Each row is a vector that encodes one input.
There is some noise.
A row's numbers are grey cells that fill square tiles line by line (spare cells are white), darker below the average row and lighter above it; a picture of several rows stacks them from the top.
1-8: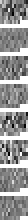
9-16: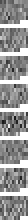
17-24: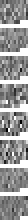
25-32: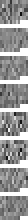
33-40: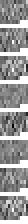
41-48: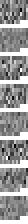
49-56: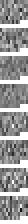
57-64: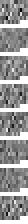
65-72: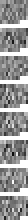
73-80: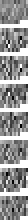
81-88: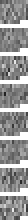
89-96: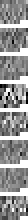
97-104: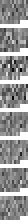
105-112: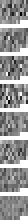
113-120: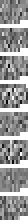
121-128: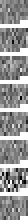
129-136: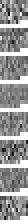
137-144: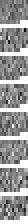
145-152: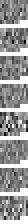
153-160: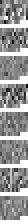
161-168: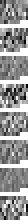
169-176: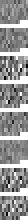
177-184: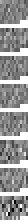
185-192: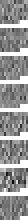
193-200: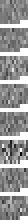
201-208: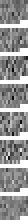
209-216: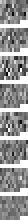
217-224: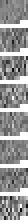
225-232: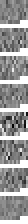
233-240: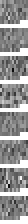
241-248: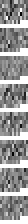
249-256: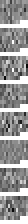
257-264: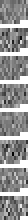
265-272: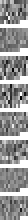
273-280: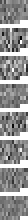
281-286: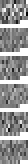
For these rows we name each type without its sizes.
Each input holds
a list of items, each a point on a line and a true/false value.
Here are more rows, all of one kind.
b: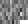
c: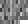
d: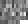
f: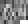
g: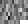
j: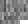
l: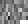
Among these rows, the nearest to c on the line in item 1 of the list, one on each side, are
f and j.
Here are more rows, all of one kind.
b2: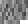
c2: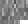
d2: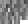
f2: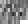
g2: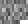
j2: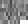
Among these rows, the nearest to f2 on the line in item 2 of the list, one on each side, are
c2 and d2.
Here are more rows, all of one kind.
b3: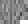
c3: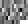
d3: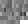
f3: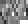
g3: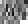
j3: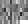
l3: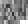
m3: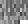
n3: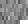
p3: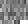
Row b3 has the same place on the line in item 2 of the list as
d3, j3 and l3.
